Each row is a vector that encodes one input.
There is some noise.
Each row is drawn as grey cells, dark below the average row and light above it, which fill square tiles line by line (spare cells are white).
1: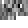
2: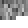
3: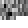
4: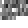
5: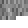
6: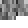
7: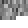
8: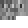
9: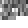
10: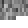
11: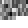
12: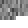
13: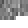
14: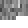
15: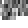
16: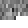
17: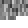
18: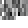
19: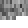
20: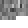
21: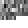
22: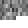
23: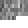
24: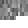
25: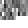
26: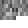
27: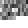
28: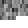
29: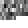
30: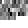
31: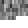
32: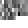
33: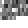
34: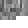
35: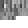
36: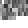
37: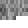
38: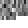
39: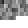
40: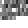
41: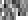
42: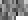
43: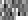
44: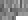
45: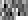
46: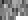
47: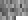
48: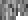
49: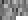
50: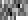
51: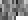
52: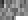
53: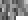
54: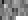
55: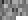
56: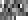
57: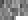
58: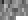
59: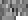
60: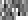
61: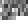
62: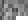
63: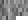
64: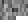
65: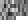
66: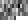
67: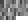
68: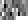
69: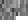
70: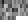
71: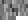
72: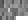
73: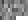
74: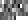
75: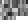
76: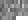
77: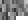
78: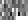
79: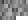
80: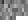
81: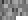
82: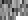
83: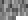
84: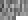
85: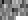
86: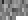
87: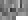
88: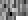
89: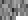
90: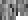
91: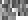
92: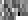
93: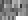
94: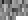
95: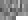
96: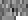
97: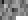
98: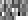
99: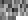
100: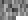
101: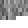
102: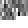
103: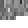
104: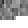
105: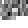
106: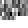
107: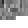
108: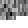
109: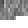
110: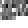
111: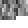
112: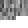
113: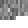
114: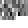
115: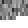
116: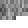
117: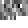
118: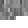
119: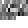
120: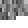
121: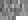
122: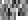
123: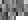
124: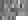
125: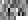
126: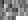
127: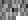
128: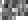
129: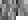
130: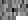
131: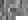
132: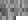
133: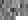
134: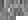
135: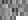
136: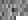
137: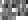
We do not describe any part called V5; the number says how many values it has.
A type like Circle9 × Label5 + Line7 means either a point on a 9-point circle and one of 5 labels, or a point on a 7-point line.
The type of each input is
List3(Line4) + V5 × V5 × V5.
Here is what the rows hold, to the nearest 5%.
About 35% of them hold three values of V5. The rest are lists of up to three points on a 4-point line: about 5% of all rows are empty, 15% hold one, 15% two and 30% three.
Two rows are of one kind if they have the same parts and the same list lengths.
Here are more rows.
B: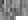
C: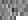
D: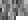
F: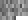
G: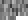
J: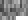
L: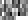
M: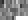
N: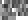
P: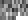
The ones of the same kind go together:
B, G, M, P
C, F
D
J
L, N

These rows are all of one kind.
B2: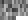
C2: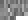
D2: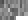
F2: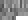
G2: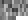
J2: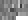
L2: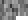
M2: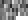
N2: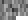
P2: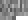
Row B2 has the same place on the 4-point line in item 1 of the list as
G2, L2, M2 and N2.
